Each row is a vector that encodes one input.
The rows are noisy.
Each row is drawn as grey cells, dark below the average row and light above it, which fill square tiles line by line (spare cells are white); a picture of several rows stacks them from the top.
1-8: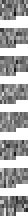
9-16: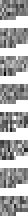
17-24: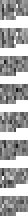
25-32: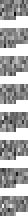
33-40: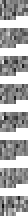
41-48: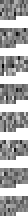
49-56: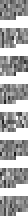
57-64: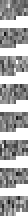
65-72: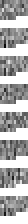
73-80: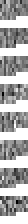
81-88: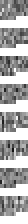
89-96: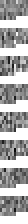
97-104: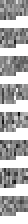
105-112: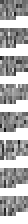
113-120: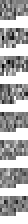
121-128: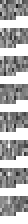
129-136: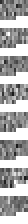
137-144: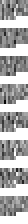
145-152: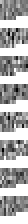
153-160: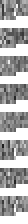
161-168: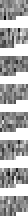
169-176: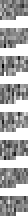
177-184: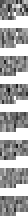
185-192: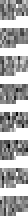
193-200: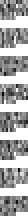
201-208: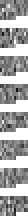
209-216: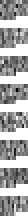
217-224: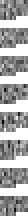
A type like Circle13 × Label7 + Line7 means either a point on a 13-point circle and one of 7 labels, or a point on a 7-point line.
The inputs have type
Bool × Bool × Bool + Line6.
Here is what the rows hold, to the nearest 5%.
About 30% of them hold a point on a 6-point line. The rest hold three true/false values.
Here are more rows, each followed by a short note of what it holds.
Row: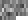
three true/false values
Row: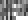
a point on a 6-point line
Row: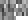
a point on a 6-point line
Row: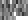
a point on a 6-point line
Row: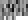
a point on a 6-point line
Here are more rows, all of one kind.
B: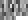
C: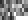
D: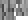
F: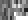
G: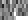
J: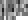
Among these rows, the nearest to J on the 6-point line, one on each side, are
B and D.
